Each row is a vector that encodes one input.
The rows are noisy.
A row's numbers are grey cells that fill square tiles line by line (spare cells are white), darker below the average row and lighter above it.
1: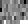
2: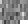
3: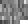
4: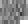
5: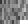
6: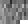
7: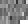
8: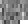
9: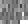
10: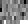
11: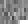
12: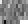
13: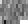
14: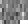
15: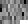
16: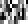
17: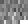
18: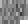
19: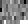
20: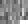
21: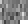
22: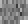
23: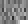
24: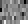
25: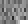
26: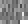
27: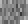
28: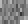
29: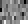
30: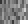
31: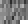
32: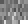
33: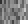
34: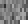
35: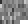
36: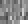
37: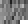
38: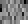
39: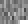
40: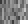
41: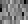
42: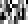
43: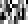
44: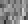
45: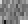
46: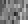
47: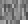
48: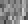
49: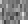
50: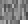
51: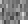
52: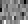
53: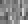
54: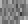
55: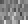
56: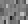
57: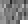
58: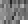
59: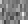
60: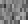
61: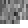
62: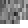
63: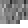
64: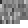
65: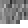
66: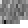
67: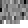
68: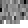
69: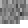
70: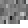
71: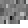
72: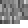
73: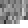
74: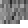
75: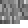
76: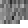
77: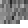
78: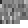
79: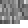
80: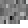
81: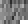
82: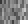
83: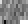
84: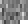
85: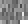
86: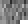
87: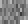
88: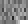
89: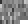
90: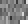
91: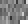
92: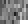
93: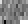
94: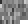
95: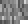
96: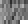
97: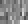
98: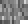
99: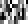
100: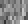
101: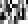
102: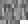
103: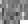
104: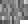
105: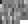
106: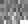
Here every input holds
either a fixed value, or one of 11 labels and a true/false value.
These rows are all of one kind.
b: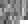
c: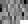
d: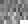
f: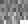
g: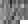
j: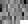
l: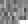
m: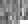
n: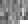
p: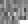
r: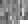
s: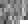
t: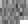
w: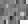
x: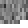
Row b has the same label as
m, n, r and s.
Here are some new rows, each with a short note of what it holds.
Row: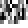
a fixed value
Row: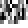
a fixed value
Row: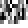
a fixed value
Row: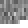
one of 11 labels and a true/false value
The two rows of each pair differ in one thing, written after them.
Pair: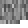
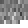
the label
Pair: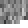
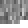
the true/false value
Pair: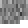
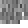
the label
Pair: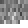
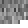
the true/false value
